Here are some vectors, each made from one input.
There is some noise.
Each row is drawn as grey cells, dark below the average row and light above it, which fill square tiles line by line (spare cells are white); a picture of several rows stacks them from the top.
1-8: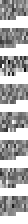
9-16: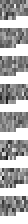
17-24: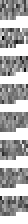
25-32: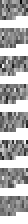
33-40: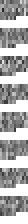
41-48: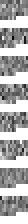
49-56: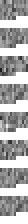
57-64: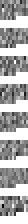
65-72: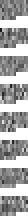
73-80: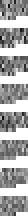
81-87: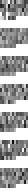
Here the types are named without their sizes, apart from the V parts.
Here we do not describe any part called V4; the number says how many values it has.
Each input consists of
a true/false value, together with either a point on a line, or a value of V4.
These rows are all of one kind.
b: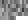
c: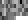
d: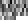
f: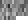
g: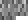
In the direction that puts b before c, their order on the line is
b, g, d, c, f.
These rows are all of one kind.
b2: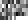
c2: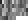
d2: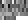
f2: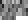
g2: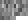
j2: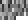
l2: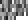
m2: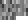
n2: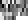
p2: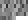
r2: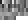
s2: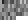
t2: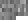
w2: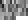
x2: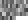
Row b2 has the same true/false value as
g2, p2, s2 and t2.
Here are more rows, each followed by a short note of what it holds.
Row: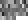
a true/false value and a value of V4
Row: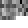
a point on a line and a true/false value
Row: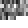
a true/false value and a value of V4
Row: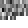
a point on a line and a true/false value
